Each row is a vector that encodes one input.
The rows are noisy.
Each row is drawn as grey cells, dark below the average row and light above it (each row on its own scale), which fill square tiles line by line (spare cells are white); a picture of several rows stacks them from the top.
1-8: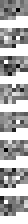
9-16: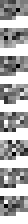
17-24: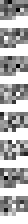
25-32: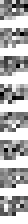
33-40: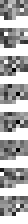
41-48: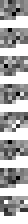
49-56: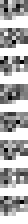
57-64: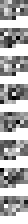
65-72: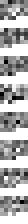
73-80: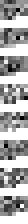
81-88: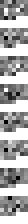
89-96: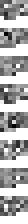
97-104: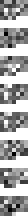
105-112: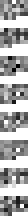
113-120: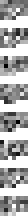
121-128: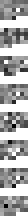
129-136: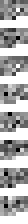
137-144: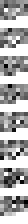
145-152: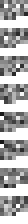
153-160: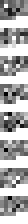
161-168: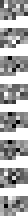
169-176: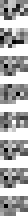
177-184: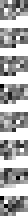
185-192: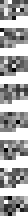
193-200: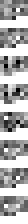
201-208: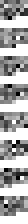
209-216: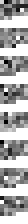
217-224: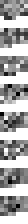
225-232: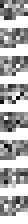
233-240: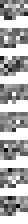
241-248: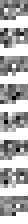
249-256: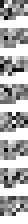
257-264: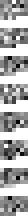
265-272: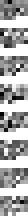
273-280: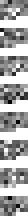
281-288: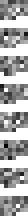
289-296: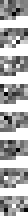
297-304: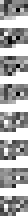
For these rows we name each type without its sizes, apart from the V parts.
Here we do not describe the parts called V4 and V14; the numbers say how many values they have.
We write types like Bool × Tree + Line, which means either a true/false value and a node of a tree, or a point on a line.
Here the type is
Line × (Line + V14) + V4.
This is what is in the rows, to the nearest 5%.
About 95% of them hold a point on a line, together with either a point on a line, or a value of V14. The rest hold a value of V4.
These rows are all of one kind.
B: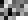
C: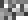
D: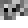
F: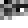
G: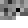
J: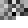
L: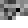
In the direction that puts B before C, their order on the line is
B, C, L, G, J, D, F.
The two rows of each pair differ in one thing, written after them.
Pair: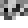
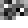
the value of V14
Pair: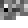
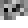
the place on the line
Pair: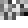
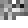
the place on the line
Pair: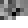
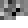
the place on the line
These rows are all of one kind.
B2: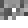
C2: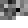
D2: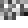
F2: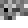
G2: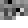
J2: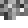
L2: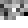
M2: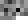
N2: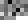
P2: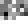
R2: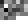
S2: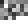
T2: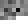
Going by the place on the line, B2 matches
R2, S2 and T2.
